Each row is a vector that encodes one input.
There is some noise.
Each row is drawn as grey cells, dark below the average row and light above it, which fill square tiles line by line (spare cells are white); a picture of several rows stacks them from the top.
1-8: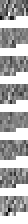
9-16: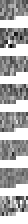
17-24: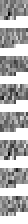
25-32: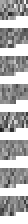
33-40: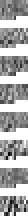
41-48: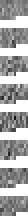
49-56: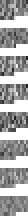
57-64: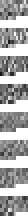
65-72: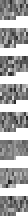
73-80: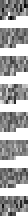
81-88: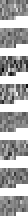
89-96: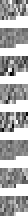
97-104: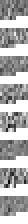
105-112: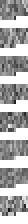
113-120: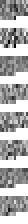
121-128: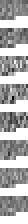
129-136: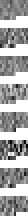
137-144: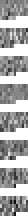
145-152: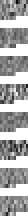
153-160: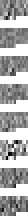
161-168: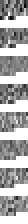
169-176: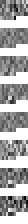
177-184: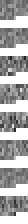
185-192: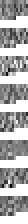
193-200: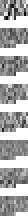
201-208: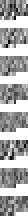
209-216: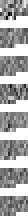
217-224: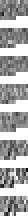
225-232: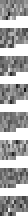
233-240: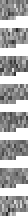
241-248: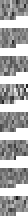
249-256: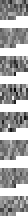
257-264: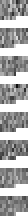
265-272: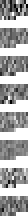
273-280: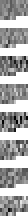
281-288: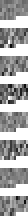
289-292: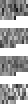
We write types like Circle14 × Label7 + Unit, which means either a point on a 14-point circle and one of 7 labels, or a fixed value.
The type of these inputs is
List2(Line7) + Tree10.
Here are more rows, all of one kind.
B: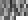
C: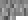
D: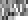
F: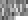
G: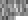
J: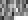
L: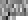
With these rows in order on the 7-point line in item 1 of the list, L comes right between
C and J.
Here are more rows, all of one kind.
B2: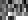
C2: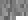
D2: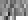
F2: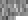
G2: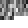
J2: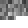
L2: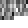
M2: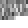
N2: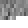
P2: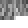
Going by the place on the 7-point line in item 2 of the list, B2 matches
C2, D2, F2 and L2.
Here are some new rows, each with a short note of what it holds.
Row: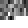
the empty list
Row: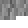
a list of two items
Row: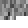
a list of two items
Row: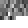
a node of a 10-node tree
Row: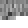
the empty list
